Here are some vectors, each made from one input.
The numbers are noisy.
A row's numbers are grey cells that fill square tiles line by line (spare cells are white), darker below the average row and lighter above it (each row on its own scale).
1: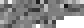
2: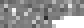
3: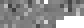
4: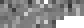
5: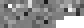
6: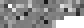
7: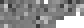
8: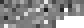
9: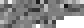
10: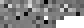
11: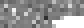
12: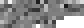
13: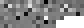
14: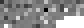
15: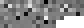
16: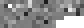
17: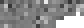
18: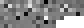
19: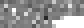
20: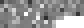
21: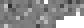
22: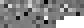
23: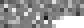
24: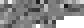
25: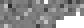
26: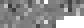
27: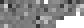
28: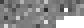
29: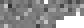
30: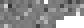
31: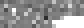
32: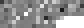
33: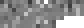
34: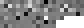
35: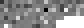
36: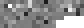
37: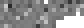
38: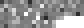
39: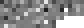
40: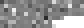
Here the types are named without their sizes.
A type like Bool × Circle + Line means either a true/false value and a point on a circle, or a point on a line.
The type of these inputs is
List(Line).
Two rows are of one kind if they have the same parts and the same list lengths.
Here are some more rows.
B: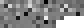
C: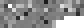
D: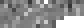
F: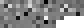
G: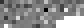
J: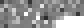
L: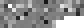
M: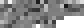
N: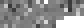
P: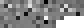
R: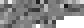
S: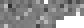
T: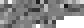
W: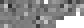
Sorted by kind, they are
B, C, F, L, P
D, G, J, N, S, W
M, R, T

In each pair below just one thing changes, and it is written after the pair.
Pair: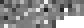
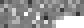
the place on the line in item 1 of the list
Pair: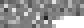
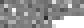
the place on the line in item 2 of the list
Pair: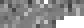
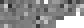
the place on the line in item 2 of the list
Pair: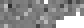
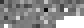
the place on the line in item 1 of the list
